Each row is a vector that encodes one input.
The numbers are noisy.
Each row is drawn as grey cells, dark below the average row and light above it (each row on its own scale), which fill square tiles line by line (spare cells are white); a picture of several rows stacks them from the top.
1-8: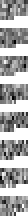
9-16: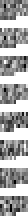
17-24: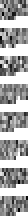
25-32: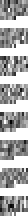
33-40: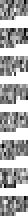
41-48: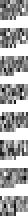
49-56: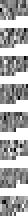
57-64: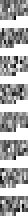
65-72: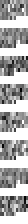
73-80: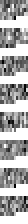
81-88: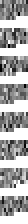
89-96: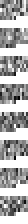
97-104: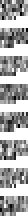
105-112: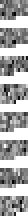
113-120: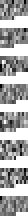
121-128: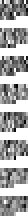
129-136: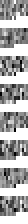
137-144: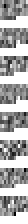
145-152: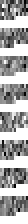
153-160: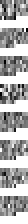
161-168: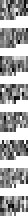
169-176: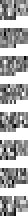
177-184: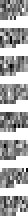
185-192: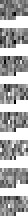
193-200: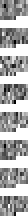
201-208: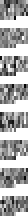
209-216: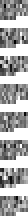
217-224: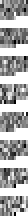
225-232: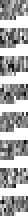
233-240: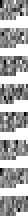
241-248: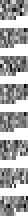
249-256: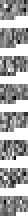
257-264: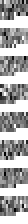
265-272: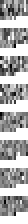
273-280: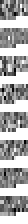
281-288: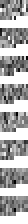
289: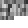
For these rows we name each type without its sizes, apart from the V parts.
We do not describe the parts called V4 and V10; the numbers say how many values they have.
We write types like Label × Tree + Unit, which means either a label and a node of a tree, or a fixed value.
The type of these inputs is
Bool × Label + (Circle + V10) × V4.
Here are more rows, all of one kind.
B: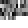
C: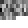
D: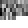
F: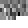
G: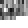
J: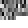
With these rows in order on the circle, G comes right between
C and F.
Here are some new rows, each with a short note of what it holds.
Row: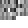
a value of V4 and a value of V10
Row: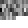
a point on a circle and a value of V4
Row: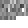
a value of V4 and a value of V10
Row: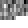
a label and a true/false value
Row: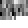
a point on a circle and a value of V4
